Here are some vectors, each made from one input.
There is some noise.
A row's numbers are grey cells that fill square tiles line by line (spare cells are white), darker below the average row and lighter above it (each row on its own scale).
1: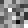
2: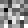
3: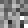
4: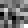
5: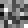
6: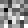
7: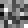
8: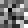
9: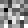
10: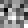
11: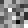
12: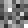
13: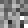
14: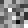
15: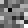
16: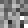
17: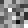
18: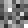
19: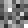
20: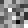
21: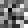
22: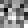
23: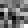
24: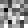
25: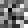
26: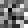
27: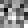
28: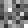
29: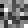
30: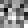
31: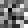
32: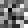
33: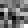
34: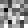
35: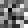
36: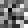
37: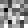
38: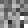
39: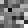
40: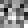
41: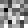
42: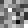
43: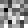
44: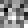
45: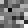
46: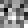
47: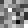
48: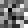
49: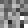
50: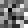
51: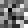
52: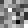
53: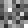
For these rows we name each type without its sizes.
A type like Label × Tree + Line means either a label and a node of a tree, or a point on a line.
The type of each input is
Line.
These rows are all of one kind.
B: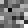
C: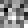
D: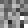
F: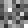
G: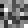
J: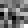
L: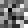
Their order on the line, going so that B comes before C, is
B, L, J, G, F, C, D.
